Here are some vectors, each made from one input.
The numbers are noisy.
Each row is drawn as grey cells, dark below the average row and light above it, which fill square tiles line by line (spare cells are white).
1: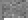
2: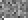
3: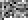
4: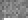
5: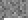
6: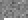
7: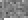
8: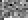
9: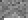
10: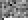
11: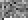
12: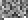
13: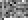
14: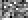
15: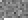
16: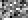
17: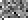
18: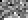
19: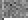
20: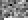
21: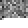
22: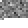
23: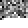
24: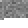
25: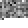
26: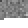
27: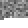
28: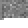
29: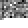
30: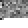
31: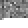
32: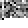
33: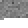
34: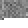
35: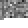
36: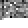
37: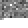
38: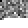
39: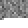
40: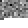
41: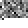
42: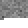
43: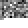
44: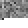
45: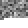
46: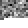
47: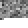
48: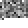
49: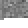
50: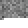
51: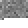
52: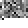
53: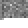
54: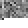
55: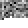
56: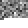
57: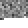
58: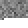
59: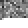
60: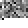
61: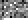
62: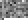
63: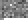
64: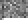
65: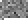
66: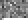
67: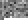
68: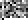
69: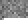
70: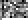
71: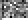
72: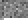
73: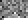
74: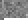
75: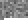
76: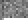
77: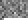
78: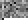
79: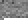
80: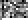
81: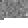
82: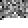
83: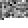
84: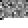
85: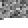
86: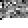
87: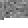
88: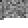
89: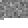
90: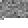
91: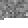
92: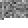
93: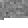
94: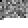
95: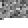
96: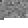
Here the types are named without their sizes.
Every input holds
a list of points on a line.
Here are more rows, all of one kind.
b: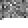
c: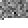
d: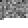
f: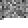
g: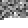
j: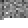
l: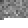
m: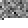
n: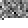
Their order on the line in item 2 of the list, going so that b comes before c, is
l, b, c, j, g, n, f, d, m.
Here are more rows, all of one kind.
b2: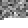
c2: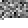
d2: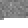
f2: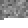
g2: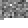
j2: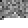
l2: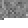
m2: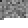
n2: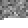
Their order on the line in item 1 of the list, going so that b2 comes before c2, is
l2, m2, j2, g2, d2, b2, n2, f2, c2.
